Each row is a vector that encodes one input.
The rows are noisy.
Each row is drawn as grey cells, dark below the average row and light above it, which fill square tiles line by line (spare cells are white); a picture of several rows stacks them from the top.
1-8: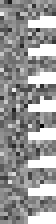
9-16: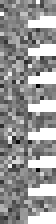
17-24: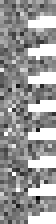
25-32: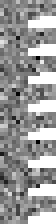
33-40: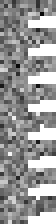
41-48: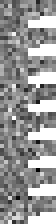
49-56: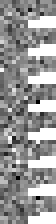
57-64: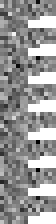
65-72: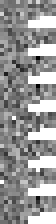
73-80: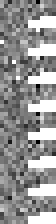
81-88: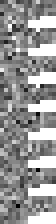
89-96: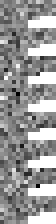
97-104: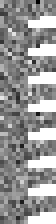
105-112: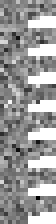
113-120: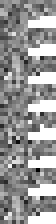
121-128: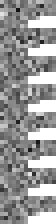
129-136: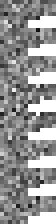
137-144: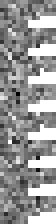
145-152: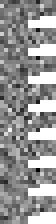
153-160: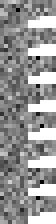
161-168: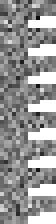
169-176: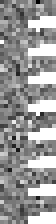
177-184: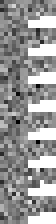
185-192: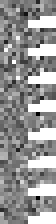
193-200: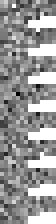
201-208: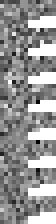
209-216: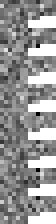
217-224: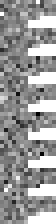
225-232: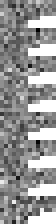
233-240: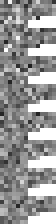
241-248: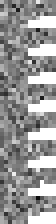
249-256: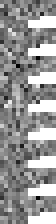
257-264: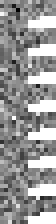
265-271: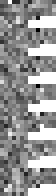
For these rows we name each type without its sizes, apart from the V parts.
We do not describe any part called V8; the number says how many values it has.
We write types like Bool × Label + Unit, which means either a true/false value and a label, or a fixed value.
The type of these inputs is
(Bool × V8 + Line) × Tree + Label × Label.
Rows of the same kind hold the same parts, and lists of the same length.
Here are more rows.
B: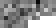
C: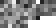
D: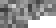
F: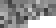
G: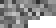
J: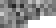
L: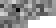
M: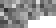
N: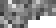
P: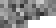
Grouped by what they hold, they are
B, D, G
C, N
F, J, L, M, P

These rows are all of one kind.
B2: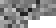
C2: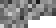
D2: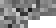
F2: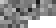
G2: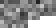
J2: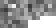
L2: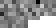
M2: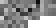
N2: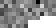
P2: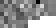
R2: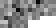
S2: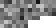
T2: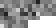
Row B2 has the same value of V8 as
C2, G2 and T2.
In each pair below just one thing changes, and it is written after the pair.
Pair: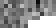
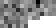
the node of the tree
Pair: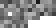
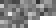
the node of the tree
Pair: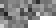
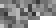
the value of V8
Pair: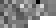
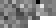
the true/false value
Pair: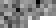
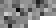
the value of V8
